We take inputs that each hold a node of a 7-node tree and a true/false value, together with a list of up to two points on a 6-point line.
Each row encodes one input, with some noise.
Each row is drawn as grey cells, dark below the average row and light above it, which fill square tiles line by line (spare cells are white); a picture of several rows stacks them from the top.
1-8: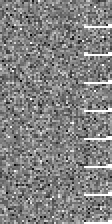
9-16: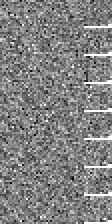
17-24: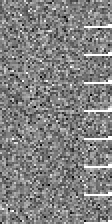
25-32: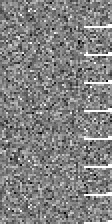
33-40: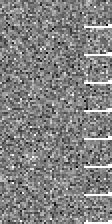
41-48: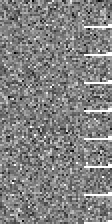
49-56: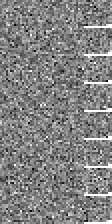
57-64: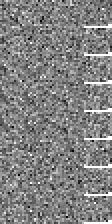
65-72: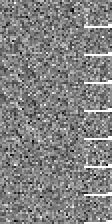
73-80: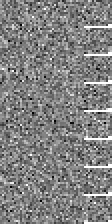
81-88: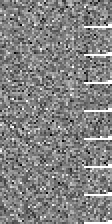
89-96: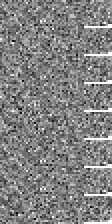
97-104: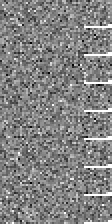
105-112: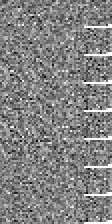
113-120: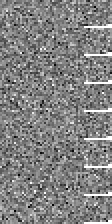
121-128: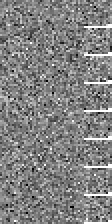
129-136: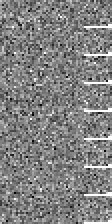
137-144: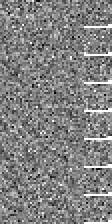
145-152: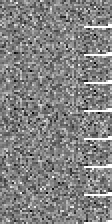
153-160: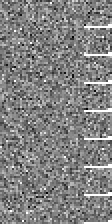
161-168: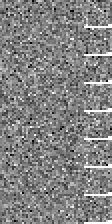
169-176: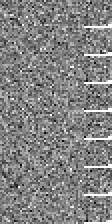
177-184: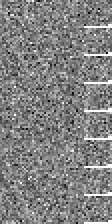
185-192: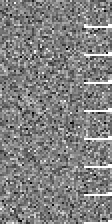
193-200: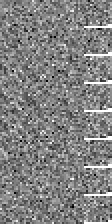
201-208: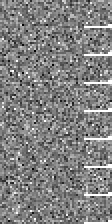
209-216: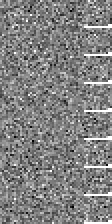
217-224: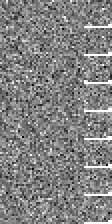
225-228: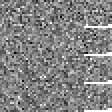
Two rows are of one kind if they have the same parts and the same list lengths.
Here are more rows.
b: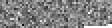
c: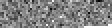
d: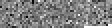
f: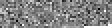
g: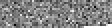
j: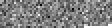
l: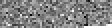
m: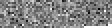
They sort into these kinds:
b, g, l
c, d
f, j, m

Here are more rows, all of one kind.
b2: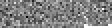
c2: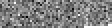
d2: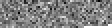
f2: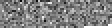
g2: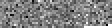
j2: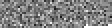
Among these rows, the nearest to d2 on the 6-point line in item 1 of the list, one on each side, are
b2 and g2.
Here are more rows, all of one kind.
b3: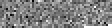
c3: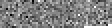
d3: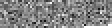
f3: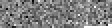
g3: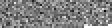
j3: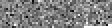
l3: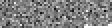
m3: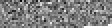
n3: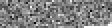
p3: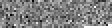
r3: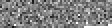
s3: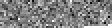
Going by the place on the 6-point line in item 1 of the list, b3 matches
c3, f3, j3 and p3.
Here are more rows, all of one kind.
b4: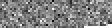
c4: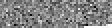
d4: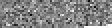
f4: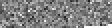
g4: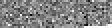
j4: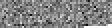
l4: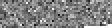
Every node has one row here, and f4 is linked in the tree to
d4 and g4.
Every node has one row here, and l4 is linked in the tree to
b4 and d4.
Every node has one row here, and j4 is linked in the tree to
c4.
